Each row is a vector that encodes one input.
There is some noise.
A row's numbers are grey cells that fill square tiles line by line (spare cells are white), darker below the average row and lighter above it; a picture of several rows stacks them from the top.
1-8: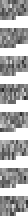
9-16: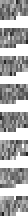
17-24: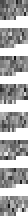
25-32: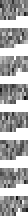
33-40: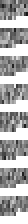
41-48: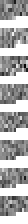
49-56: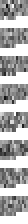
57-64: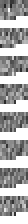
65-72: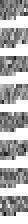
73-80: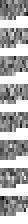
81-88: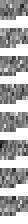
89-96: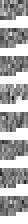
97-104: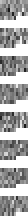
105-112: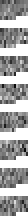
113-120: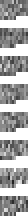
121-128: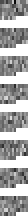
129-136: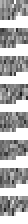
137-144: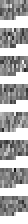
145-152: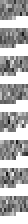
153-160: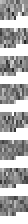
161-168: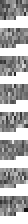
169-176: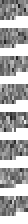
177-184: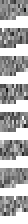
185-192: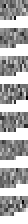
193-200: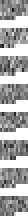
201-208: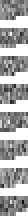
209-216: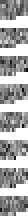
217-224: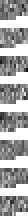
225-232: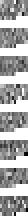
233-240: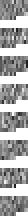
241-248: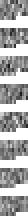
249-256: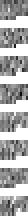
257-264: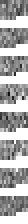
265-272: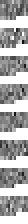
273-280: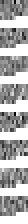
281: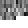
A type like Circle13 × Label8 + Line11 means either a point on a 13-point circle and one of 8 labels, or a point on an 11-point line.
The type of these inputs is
Circle10 × Label11.
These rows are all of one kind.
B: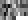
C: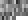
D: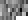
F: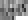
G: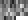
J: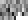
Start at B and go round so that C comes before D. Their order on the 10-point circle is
B, J, C, F, D, G.
